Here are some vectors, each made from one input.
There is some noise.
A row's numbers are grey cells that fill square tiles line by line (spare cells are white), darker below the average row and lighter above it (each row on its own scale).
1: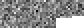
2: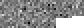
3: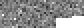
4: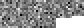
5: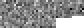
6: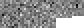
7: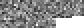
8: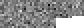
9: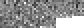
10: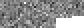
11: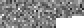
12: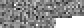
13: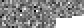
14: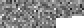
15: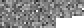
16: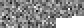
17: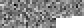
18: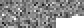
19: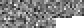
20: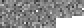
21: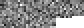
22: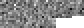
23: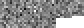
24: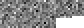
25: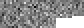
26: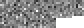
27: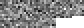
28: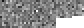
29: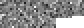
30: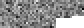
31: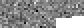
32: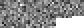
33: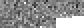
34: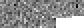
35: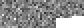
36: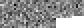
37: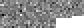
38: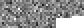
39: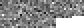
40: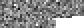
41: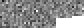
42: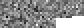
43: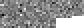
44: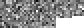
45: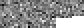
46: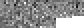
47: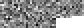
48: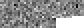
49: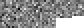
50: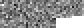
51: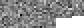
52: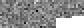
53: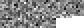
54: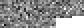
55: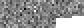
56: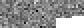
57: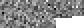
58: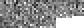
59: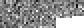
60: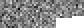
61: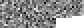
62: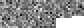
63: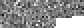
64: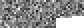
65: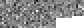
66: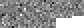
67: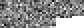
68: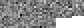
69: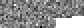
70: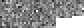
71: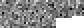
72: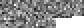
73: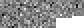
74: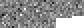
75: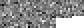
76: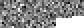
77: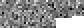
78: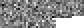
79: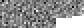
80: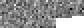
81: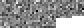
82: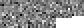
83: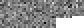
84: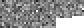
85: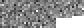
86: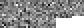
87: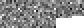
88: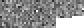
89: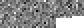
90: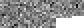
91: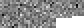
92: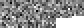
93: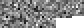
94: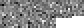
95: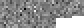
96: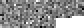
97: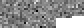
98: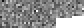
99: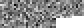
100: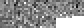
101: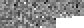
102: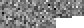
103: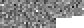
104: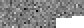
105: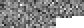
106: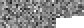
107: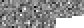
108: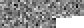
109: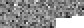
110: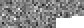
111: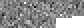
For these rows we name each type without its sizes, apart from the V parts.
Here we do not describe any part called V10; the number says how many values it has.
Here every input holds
a true/false value, together with either a point on a line, or a value of V10.
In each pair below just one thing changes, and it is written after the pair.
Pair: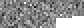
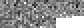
the true/false value
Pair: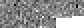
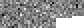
the true/false value
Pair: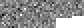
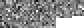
the true/false value
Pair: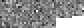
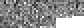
the place on the line
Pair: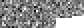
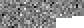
the place on the line
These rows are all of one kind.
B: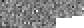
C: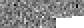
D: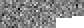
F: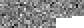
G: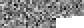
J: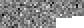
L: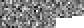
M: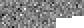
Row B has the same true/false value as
C and G.
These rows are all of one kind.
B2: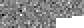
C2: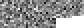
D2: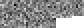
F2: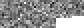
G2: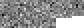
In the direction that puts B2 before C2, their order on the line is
F2, G2, D2, B2, C2.
